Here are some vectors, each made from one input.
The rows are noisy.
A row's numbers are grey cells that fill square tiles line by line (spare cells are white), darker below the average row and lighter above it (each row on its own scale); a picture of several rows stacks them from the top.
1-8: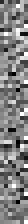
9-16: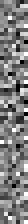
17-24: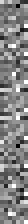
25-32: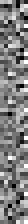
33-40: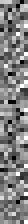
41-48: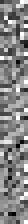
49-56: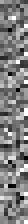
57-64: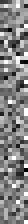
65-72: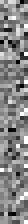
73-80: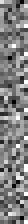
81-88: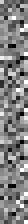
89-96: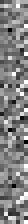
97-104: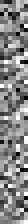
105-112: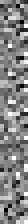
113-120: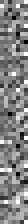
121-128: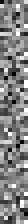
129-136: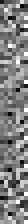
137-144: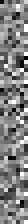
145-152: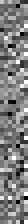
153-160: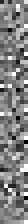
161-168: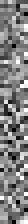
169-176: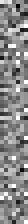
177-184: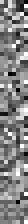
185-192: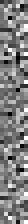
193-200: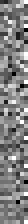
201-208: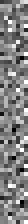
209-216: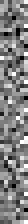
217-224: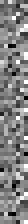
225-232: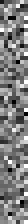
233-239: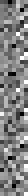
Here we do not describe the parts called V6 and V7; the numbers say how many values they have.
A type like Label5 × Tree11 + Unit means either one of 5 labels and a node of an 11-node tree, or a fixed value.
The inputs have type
(Bool × V7 + Line5 × V6) × Label9.
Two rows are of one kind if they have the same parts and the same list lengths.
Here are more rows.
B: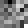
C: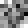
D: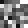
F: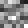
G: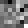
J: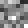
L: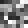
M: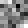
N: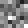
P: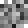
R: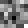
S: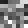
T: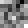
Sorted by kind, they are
B, D, G, L, R, S
C, F, J, M, N, P, T

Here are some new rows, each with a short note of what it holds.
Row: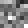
one of 9 labels, a point on a 5-point line and a value of V6
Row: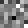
one of 9 labels, a true/false value and a value of V7
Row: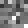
one of 9 labels, a point on a 5-point line and a value of V6
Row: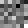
one of 9 labels, a point on a 5-point line and a value of V6
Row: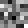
one of 9 labels, a true/false value and a value of V7
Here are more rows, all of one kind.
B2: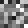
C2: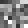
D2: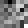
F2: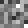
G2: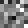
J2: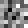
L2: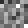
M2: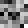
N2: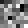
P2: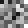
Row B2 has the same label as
F2, G2 and L2.
